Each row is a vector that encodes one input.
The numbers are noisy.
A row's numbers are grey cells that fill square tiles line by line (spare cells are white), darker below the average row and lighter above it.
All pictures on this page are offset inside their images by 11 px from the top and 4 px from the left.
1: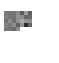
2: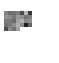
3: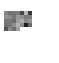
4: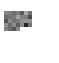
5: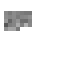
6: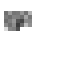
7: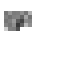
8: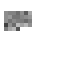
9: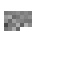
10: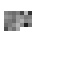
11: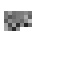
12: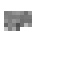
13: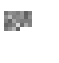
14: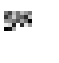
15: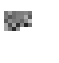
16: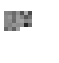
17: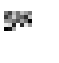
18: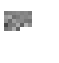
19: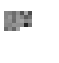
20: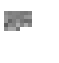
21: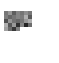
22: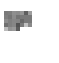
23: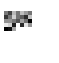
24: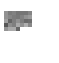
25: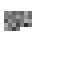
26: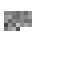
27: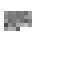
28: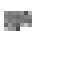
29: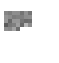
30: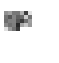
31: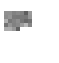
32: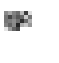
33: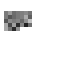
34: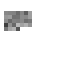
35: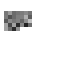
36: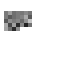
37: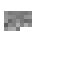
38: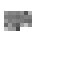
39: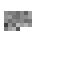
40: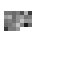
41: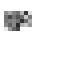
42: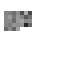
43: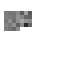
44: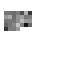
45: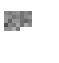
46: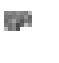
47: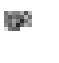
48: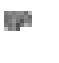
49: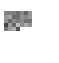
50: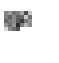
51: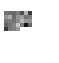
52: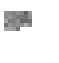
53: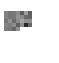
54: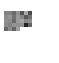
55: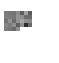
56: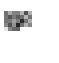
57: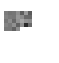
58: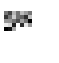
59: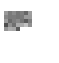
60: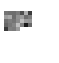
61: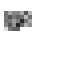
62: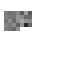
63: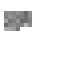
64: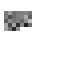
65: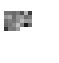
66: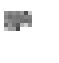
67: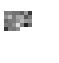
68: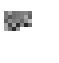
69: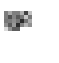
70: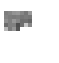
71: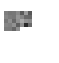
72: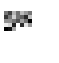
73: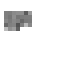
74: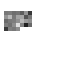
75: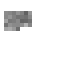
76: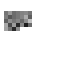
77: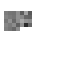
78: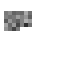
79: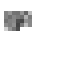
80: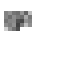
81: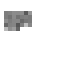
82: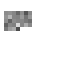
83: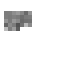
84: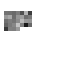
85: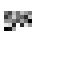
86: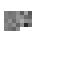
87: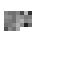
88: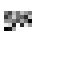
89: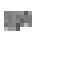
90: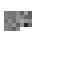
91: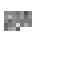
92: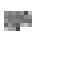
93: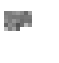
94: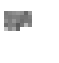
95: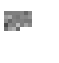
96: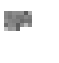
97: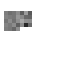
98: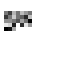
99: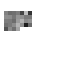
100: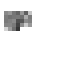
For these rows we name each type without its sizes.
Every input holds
a list of points on a line.
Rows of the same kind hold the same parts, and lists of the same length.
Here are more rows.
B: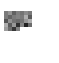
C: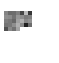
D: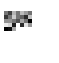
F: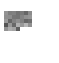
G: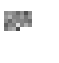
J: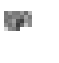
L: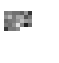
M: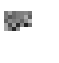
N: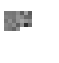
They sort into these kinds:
B, C, L, M, N
D
F, G, J

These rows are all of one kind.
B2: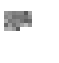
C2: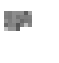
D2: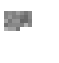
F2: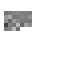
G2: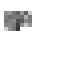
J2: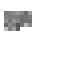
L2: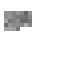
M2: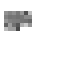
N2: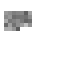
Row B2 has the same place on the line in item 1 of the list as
D2, L2 and N2.
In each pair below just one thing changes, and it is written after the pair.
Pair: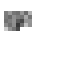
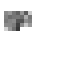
the place on the line in item 2 of the list
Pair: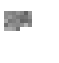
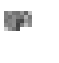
the place on the line in item 1 of the list
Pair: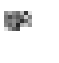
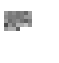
the place on the line in item 1 of the list
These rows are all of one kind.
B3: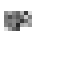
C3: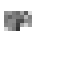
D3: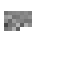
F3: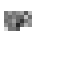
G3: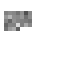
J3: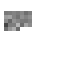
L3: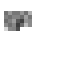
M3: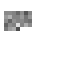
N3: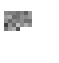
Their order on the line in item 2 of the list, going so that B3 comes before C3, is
D3, F3, L3, J3, G3, M3, N3, B3, C3.
